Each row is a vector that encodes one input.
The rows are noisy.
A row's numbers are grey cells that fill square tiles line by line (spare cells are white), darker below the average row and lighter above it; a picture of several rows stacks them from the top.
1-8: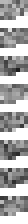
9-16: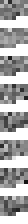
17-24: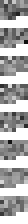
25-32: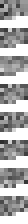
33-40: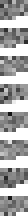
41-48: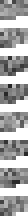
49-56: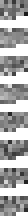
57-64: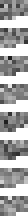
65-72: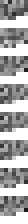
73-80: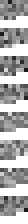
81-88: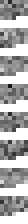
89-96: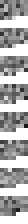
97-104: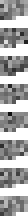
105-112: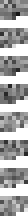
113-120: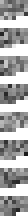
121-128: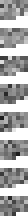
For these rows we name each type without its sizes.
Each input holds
a point on a circle.
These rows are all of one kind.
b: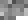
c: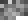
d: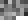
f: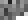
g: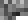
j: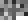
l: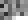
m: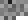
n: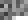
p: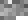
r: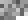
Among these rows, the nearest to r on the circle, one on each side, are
b and l.
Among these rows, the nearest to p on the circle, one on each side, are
b and c.
